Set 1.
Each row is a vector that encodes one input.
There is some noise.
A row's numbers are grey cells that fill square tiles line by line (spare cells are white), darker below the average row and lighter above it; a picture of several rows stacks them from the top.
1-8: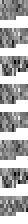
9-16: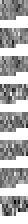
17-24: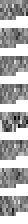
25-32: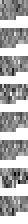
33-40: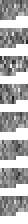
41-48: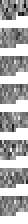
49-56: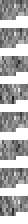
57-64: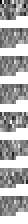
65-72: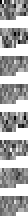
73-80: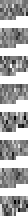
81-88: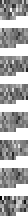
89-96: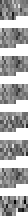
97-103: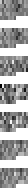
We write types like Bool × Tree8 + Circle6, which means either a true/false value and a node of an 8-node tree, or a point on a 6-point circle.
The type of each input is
Bool × Bool × Bool.
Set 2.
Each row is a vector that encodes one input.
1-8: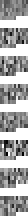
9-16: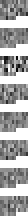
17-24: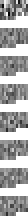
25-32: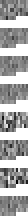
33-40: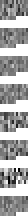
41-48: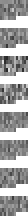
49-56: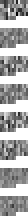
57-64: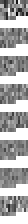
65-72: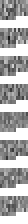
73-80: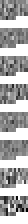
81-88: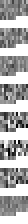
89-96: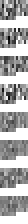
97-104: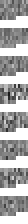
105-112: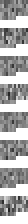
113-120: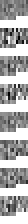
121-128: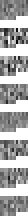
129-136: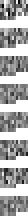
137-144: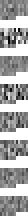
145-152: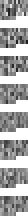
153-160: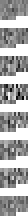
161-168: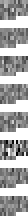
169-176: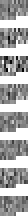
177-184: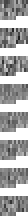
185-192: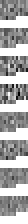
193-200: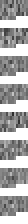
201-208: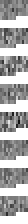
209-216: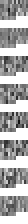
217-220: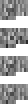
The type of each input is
Line14.
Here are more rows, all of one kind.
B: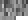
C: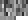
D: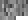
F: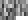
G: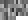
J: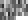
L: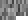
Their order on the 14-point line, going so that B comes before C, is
F, G, B, C, D, L, J.
